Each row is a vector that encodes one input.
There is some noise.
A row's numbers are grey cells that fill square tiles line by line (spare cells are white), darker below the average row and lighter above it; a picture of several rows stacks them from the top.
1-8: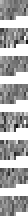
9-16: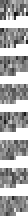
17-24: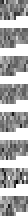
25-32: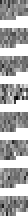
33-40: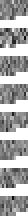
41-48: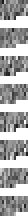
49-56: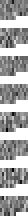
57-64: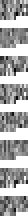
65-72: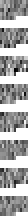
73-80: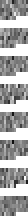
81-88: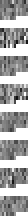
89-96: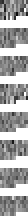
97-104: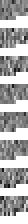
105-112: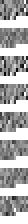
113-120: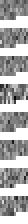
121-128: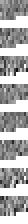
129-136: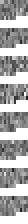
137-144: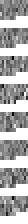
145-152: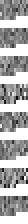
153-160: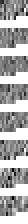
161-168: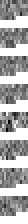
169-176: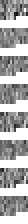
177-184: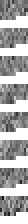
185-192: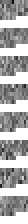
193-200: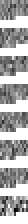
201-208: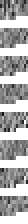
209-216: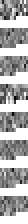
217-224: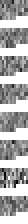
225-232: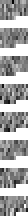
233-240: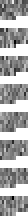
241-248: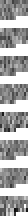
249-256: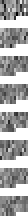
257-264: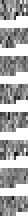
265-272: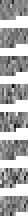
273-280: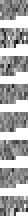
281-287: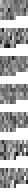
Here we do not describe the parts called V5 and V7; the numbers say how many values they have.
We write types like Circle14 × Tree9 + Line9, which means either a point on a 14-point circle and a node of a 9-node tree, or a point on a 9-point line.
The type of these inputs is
(Bool × Bool × Bool + Line6) × V5 + Line9 + V7.
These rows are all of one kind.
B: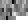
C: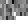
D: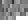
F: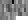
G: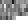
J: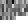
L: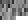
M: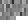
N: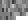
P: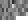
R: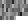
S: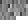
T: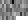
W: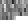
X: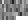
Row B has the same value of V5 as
D, J, N and P.
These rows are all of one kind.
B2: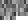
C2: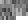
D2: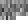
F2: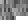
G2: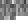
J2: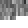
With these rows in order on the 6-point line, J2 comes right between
D2 and G2.
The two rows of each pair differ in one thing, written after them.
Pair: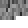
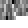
the value of V5
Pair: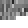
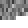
one of the three true/false values
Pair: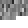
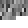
one of the three true/false values
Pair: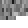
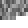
one of the three true/false values
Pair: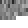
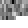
the value of V5
